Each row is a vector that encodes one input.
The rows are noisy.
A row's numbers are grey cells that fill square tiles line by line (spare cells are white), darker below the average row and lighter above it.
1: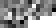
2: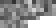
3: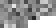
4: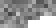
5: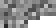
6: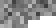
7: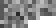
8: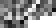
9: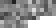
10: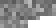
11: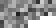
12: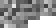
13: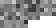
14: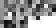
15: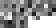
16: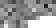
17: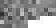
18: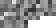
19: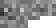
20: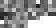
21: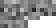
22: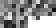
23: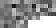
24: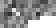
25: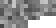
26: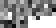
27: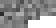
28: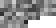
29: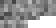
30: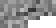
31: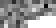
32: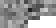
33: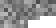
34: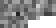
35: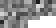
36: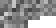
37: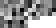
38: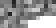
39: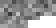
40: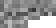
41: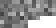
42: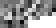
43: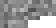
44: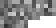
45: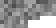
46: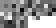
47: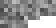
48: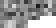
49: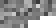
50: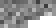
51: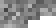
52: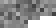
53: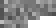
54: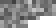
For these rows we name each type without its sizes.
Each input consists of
a list of points on a line.
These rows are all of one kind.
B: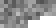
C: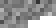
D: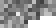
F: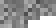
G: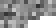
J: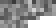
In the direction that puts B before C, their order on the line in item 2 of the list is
F, B, D, G, C, J.
